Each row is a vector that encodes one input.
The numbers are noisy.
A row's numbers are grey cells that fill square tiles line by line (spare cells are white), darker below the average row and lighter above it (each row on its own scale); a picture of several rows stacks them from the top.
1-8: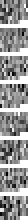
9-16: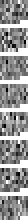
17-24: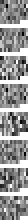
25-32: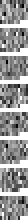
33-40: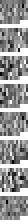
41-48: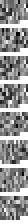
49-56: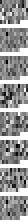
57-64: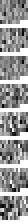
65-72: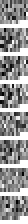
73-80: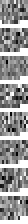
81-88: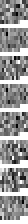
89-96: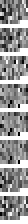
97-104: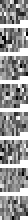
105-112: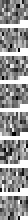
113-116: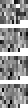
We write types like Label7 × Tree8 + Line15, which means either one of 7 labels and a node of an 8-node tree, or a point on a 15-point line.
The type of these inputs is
Label7.
